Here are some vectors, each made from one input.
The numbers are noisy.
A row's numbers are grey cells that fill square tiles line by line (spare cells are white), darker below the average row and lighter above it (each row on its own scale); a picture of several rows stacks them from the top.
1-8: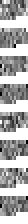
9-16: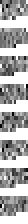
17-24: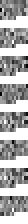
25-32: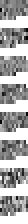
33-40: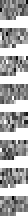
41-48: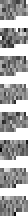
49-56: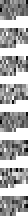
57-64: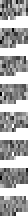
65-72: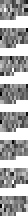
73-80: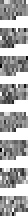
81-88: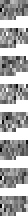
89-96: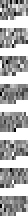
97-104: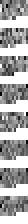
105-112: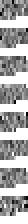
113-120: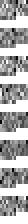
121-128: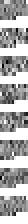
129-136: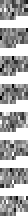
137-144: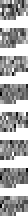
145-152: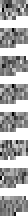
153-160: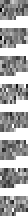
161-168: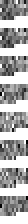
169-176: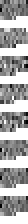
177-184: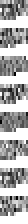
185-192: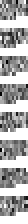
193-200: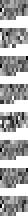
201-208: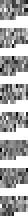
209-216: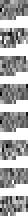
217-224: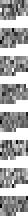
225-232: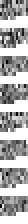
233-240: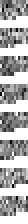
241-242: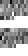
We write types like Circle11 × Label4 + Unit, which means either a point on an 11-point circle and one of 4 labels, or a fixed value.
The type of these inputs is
Bool × (Label10 + Line5).
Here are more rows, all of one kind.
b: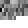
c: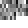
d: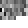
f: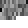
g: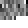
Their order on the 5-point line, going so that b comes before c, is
d, b, f, g, c.
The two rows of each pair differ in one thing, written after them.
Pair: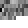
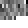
the place on the 5-point line
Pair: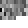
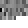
the true/false value
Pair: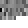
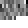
the place on the 5-point line
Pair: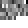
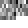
the place on the 5-point line
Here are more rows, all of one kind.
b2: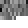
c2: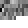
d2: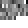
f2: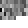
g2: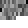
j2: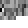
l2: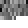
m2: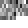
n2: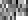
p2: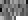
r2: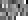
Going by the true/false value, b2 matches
c2, l2, n2 and p2.
